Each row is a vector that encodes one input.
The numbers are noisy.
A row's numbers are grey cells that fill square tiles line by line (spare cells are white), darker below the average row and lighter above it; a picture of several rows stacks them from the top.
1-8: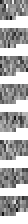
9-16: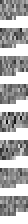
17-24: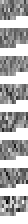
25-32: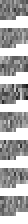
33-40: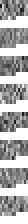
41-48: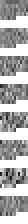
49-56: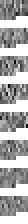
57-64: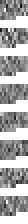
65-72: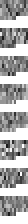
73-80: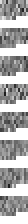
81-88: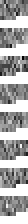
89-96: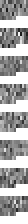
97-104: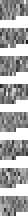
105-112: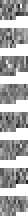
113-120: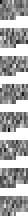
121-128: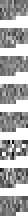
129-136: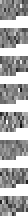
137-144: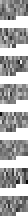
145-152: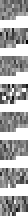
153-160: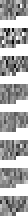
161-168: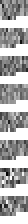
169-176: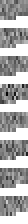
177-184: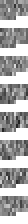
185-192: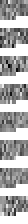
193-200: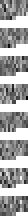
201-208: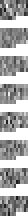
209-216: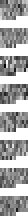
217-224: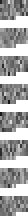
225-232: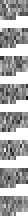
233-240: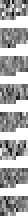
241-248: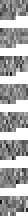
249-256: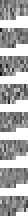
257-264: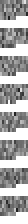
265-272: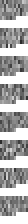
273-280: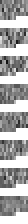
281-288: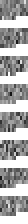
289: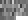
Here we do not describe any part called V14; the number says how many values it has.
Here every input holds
a list of up to two items, each a true/false value and a value of V14.
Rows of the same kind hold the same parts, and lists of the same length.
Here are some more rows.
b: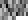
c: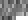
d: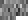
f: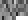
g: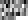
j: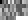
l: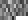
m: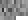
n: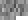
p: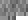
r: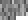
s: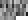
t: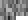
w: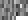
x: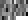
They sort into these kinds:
b, d, f, l, s, w, x
c, j, m, n, p, r, t
g

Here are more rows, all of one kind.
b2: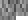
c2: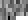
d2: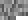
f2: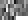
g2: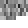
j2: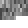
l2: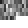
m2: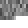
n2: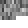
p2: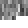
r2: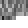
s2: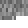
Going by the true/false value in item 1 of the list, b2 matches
c2, g2, r2 and s2.
